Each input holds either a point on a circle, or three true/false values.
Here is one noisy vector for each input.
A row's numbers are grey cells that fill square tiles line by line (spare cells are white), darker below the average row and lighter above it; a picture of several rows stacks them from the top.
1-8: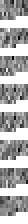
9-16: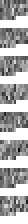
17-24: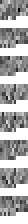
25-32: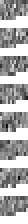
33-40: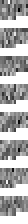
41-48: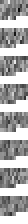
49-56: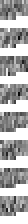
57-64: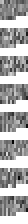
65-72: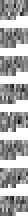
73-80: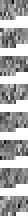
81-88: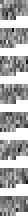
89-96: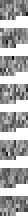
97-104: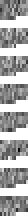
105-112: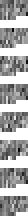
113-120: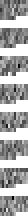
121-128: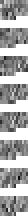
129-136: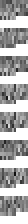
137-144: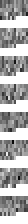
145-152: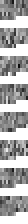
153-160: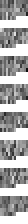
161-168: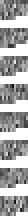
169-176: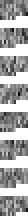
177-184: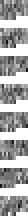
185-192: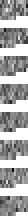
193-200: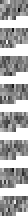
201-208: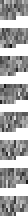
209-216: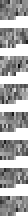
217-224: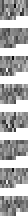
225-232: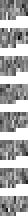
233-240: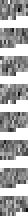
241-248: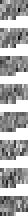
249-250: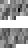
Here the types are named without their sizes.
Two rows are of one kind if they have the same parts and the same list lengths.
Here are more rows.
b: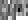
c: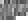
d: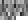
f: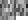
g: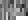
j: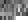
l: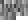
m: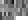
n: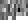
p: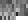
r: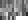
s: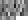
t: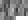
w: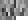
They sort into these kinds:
b, d, f, l, n, s, w
c, g, j, m, p, r, t

